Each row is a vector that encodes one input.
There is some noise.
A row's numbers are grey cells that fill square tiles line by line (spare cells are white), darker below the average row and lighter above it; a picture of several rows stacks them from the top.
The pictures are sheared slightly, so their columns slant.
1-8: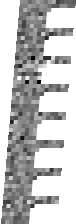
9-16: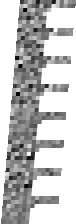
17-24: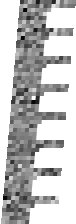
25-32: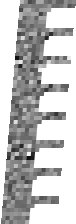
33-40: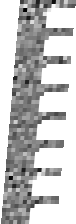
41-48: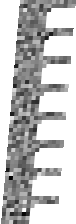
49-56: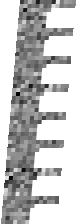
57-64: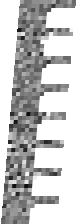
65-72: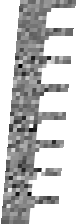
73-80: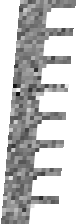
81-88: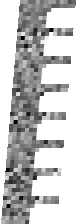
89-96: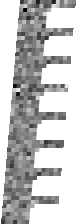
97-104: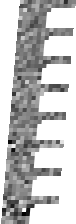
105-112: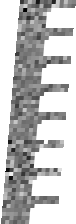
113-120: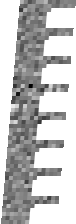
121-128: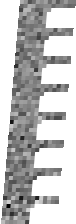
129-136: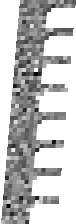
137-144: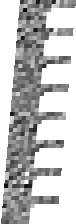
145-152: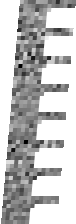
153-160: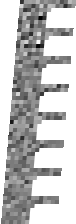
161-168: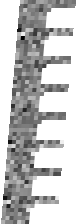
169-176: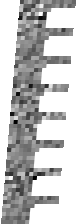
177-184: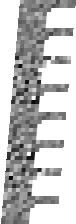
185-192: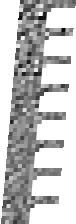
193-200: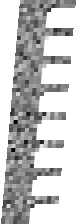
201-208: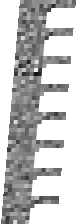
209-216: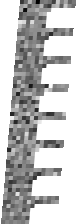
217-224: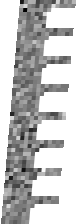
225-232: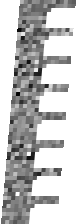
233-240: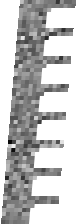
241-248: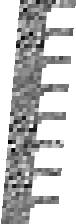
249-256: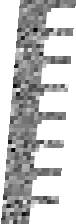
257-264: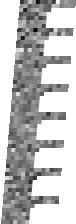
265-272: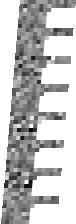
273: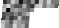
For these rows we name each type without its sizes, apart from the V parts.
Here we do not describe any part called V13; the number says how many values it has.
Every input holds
either a point on a line and a true/false value, or a value of V13.
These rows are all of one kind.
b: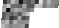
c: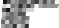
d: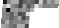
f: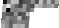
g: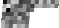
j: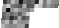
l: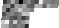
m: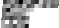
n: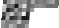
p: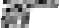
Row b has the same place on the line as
j and n.
